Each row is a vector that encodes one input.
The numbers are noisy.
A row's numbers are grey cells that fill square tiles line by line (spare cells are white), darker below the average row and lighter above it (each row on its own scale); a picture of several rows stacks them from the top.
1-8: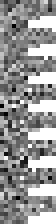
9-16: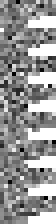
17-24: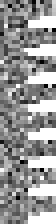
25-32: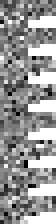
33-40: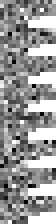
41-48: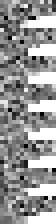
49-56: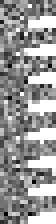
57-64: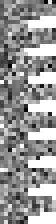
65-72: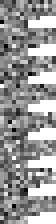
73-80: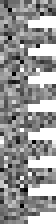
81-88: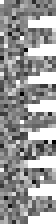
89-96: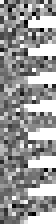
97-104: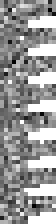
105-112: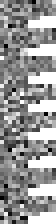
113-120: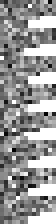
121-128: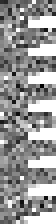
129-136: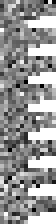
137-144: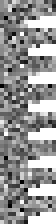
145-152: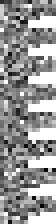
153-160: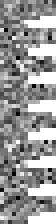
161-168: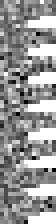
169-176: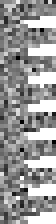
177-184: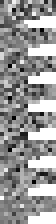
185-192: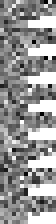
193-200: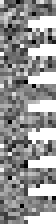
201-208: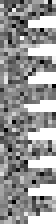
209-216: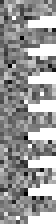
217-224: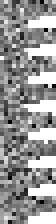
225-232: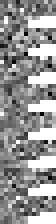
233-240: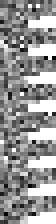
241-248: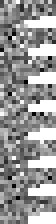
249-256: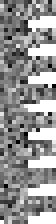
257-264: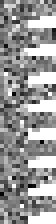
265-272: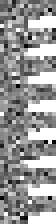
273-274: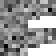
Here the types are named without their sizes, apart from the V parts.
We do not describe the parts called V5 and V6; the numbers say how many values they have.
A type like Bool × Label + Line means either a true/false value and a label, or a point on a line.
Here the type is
(Bool × V5 + Unit) × Line × V6 + Tree.
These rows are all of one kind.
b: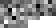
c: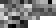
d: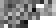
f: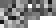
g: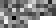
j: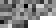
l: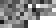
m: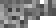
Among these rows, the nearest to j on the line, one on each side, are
d and g.
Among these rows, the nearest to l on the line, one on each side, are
f and m.
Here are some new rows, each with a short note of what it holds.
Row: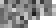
a point on a line, a true/false value, a value of V5 and a value of V6
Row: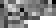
a node of a tree
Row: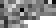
a node of a tree
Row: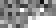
a point on a line, a true/false value, a value of V5 and a value of V6
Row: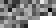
a point on a line and a value of V6
